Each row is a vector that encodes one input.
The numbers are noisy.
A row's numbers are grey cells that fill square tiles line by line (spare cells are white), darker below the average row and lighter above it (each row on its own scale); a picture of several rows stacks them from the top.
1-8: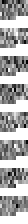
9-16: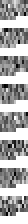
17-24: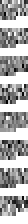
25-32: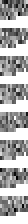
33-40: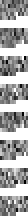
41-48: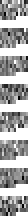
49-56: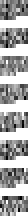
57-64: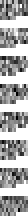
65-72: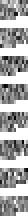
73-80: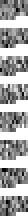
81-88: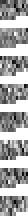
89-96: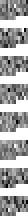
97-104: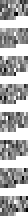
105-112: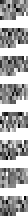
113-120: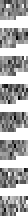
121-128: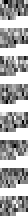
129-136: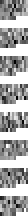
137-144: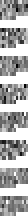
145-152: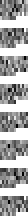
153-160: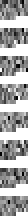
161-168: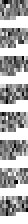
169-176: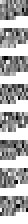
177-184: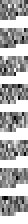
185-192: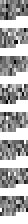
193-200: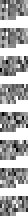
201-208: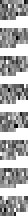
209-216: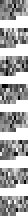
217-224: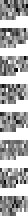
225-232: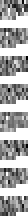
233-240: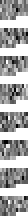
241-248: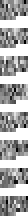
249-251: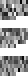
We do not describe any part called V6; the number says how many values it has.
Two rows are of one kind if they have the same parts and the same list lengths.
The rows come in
2 kinds.
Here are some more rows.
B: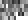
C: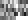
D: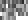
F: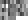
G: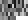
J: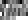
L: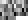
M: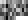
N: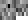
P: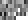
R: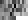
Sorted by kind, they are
B, D, F, G, J, N, R
C, L, M, P

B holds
a node of a 7-node tree and four true/false values.
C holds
four true/false values and a value of V6.
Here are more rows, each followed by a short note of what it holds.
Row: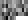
four true/false values and a value of V6
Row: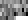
four true/false values and a value of V6
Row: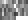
four true/false values and a value of V6
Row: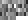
four true/false values and a value of V6
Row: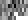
a node of a 7-node tree and four true/false values
